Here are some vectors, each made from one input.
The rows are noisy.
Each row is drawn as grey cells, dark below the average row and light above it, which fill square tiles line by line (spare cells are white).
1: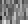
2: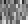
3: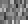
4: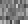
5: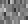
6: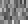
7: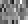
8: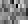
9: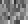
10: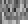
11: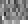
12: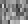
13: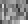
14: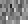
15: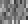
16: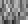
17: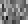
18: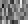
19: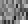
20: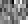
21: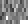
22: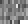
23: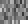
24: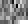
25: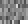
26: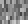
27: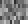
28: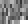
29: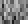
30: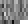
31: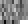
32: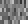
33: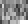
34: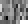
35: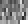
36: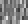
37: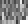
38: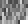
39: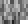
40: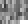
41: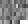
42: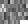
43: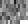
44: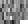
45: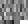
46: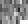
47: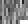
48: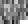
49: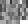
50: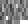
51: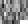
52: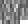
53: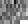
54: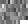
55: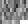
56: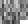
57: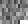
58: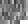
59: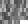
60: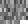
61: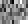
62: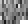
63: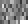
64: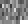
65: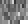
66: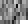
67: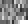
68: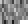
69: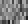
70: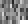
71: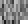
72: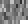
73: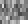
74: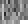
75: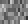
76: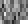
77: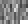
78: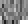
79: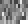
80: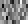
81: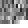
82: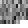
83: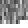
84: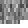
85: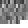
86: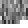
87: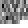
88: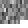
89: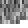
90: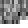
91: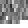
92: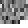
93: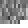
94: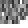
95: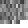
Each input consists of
three true/false values, together with either a point on a 5-point line, or a node of a 10-node tree.
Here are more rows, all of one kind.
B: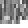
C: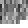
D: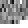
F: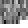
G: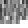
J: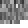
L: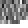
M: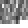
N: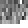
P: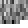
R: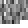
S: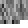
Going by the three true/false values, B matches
C and G.
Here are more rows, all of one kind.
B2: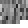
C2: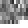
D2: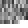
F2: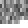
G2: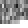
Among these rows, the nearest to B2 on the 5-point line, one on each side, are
D2 and G2.
